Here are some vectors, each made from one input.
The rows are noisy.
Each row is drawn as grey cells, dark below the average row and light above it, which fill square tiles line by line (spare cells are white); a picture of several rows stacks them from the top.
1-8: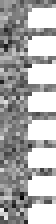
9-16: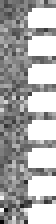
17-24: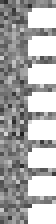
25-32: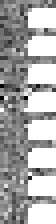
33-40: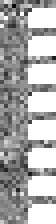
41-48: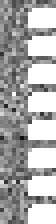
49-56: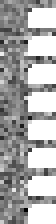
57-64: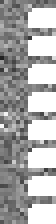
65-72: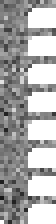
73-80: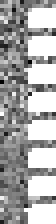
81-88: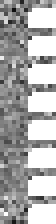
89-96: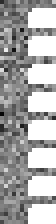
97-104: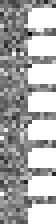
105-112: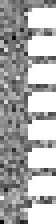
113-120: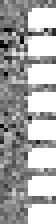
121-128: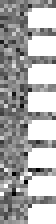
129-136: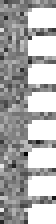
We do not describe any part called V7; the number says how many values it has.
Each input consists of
either a point on an 8-point circle and a true/false value, or a value of V7.
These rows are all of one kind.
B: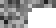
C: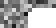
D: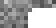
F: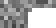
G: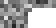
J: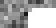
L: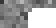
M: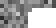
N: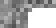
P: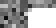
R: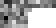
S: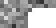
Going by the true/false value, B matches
N, P and R.
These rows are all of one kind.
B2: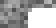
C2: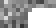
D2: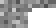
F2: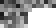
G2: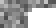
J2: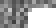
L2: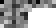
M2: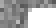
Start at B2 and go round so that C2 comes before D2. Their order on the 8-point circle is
B2, L2, F2, J2, C2, D2, G2, M2.
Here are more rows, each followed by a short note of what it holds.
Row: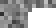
a value of V7
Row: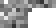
a point on an 8-point circle and a true/false value
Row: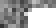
a point on an 8-point circle and a true/false value
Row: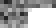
a point on an 8-point circle and a true/false value
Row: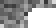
a value of V7
